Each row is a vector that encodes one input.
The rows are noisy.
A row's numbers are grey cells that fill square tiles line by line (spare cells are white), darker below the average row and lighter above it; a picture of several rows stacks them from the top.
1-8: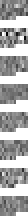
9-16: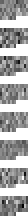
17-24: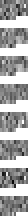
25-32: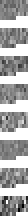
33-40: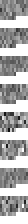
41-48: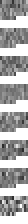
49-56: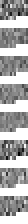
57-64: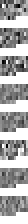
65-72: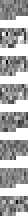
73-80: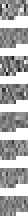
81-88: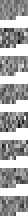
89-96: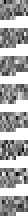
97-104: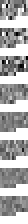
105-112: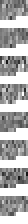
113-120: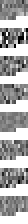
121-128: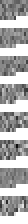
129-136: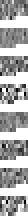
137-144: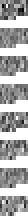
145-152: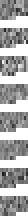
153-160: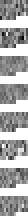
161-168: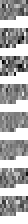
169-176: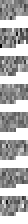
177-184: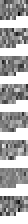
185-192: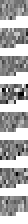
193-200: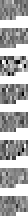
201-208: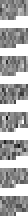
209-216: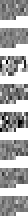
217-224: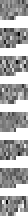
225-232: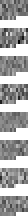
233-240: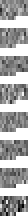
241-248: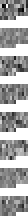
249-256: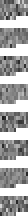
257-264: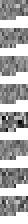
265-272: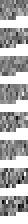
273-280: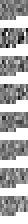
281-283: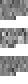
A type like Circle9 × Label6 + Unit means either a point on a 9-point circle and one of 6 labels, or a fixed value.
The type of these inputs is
Bool × Bool × Bool × Line11 + Line9.
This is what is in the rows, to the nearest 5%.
About 20% of them hold a point on a 9-point line. The rest hold a point on an 11-point line and three true/false values.
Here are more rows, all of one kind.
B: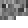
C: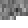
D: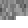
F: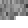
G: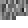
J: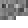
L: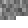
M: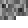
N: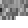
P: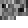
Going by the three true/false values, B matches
C, F and P.
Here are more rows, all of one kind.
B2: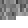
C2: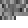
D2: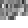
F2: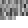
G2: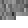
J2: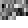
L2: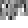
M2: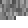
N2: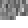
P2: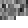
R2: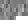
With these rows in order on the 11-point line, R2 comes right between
D2 and N2.
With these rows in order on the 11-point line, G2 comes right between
D2 and P2.
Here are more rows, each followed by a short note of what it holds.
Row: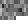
a point on an 11-point line and three true/false values
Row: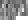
a point on an 11-point line and three true/false values
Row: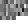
a point on a 9-point line
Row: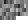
a point on a 9-point line
